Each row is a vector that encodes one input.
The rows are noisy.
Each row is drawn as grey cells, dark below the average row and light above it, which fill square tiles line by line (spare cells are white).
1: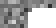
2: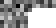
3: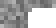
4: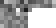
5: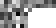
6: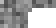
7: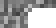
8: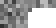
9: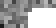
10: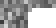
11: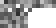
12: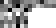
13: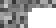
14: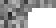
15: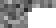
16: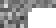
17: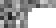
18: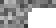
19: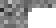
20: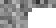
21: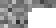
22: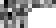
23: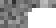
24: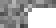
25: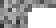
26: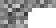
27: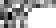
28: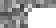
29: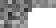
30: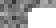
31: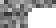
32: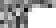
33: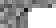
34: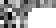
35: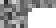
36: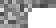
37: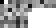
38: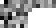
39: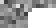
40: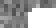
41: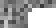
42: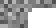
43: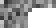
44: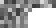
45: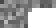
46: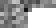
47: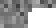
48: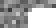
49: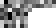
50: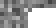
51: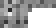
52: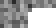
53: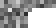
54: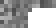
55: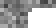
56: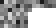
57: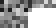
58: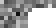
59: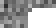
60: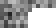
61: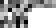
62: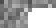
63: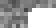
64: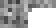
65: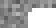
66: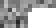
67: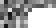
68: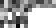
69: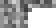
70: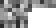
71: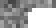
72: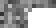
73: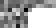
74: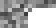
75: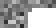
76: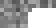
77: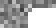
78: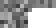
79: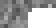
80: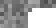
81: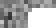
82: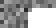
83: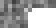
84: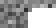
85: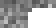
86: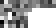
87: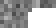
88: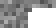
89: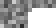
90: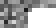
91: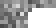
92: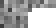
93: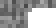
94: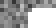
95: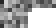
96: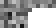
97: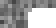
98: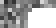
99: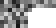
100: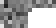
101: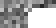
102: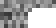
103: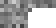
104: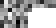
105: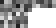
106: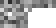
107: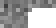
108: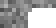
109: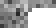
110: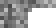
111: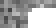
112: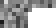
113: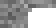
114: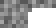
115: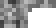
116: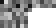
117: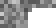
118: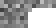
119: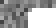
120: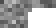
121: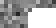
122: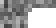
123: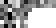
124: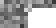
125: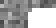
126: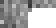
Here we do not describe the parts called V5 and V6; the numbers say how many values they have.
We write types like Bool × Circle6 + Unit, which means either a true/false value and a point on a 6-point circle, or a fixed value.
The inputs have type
Bool × Line4 × V5 × V6.
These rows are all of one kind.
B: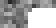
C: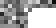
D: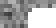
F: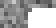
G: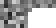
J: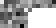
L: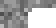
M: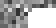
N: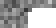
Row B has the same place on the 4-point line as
D, F and J.
